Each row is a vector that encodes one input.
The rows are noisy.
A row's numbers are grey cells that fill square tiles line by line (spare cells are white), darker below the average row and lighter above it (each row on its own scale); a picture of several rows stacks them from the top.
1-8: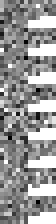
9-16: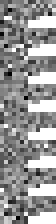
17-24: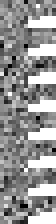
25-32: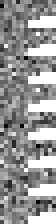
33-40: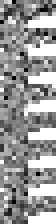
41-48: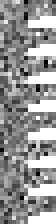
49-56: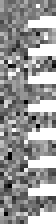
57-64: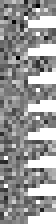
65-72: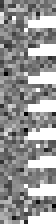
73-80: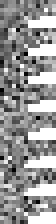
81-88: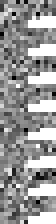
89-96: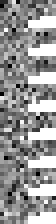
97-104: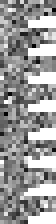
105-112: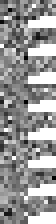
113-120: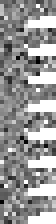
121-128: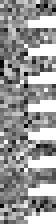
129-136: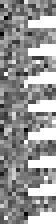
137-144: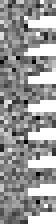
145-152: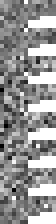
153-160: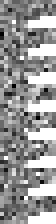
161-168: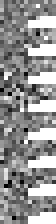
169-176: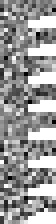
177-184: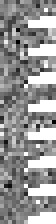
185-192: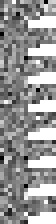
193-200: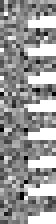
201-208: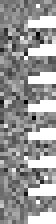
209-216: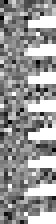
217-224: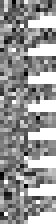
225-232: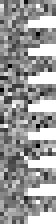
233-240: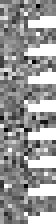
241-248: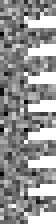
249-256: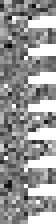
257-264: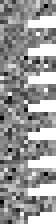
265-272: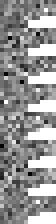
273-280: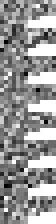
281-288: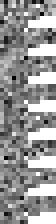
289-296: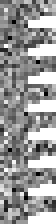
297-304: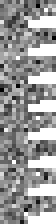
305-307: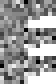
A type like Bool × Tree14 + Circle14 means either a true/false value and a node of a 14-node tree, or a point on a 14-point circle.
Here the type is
(Line5 + Line11) × Line11.
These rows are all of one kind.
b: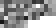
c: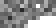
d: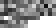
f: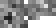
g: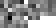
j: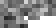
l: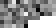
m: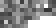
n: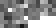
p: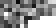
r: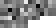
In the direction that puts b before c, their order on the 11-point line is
p, g, n, j, f, l, r, d, b, c, m.
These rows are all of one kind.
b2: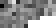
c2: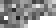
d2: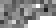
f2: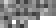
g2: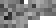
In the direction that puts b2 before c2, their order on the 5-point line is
b2, c2, f2, d2, g2.
